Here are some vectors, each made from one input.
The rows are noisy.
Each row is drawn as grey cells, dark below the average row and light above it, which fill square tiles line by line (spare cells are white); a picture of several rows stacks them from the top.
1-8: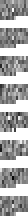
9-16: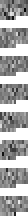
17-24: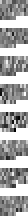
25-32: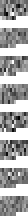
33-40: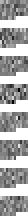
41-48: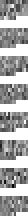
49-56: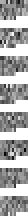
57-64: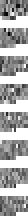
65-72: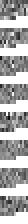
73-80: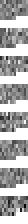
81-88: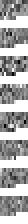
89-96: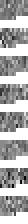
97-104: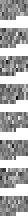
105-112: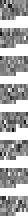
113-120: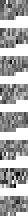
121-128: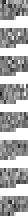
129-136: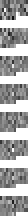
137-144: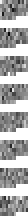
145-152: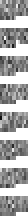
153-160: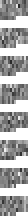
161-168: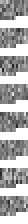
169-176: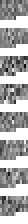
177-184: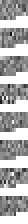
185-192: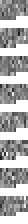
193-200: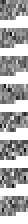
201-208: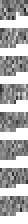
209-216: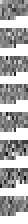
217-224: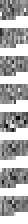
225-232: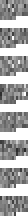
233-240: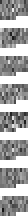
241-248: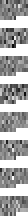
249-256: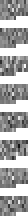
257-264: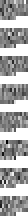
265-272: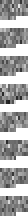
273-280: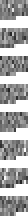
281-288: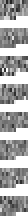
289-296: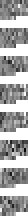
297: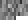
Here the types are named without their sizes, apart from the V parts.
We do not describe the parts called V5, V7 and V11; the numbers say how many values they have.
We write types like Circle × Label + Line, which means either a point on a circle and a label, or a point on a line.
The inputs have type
Bool × V5 + (Circle + V7) × Label + V11.
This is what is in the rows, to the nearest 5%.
About 50% of them hold a label, together with either a point on a circle, or a value of V7. About 15% of them hold a true/false value and a value of V5. The rest hold a value of V11.
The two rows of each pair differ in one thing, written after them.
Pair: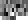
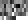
the value of V5
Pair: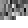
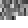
the value of V5
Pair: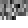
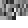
the true/false value
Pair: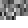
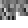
the value of V5
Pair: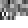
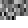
the value of V5
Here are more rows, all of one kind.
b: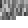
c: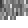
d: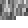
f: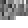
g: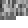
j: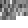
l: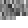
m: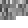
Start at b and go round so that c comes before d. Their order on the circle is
b, l, c, g, d, f, m, j.
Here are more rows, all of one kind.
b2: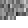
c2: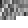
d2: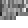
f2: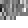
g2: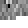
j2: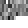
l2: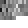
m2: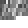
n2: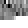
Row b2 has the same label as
d2 and f2.
